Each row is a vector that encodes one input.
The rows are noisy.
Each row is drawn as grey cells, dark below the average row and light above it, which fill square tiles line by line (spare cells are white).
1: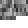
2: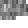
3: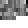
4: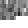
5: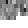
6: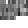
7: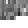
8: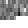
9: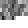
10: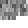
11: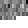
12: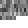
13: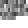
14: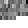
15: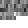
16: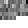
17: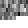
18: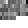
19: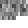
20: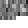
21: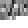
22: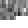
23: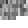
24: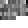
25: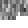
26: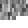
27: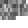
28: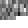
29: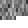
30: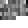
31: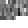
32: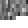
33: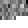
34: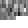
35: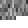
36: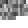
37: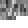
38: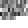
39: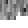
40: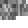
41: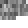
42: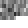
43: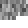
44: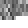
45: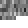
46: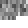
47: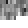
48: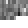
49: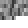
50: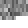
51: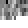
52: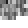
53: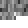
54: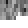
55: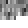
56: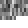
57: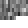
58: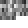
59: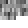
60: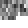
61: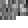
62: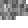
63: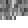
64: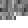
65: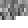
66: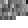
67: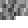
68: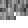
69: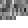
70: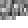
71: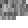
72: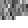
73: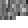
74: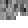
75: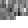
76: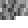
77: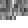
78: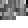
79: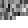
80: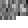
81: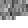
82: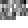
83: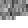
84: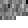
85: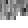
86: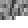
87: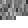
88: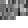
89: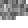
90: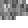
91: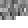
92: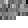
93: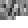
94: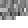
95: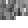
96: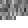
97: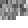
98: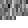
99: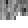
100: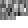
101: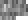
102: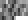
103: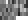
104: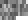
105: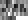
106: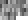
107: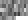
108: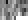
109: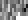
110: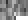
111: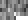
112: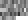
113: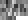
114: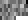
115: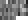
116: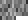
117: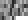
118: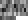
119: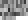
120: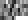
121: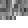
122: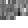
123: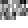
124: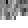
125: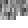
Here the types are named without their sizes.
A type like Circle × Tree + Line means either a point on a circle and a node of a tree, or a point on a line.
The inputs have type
Circle + Unit.
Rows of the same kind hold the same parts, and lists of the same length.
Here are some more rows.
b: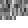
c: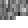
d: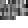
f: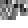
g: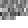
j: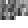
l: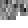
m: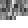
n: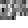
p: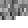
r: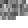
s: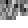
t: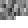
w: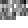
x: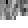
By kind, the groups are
b, c, d, f, g, j, l, m, p, r, s, t, x
n, w

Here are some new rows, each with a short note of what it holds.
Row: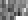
a point on a circle
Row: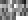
a fixed value
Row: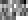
a fixed value
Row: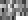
a fixed value
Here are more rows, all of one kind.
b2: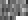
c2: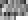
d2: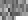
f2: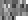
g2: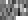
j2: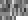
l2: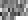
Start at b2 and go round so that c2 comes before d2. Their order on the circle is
b2, j2, c2, f2, d2, l2, g2.
